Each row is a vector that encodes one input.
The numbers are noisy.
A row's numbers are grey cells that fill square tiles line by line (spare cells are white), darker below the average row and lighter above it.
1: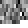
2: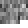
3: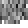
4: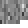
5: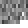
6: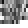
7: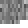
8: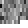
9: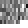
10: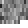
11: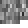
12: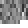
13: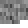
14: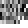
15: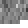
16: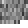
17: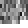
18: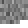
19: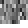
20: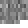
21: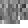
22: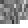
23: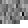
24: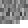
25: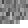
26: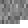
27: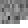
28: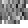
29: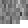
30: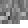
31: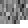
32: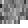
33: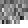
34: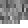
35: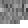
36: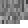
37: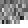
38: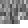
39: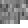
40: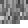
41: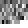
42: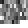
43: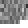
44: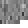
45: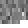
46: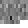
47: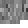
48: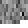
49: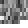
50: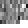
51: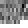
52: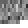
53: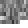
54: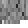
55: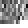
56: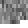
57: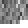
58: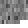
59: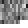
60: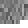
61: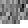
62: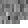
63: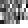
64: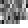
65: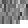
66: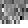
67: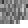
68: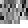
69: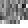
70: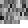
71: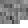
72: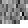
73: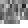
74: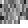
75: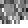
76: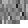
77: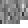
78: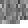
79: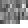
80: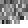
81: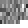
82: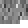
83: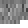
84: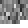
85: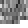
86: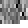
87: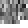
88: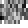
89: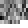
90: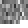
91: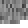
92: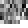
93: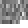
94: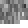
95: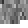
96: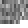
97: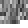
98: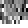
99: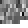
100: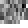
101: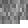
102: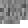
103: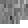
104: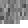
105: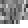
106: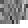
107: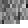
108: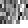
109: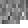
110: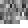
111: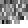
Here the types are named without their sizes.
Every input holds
a list of points on a line.
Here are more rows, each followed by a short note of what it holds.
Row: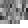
a list of three items
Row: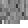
a list of one item
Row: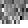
the empty list
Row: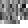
a list of three items
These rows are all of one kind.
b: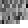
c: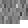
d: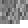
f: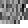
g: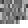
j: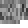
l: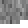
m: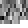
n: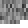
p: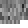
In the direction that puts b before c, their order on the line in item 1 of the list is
b, f, p, j, c, l, n, d, m, g.
